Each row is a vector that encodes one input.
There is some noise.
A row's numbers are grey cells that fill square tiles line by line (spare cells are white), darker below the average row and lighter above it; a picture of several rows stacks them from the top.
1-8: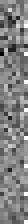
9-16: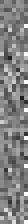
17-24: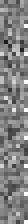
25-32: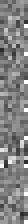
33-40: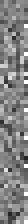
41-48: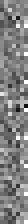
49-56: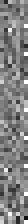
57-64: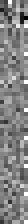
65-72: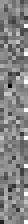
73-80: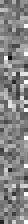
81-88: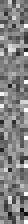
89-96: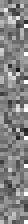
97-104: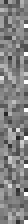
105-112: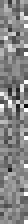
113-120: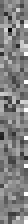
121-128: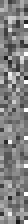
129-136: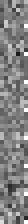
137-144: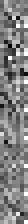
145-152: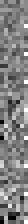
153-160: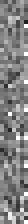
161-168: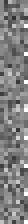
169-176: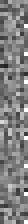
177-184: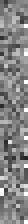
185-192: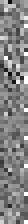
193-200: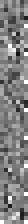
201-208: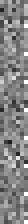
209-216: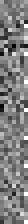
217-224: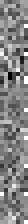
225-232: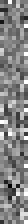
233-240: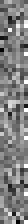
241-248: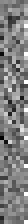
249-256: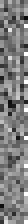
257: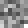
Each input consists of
either one of 4 labels and one of 7 labels, or four true/false values.
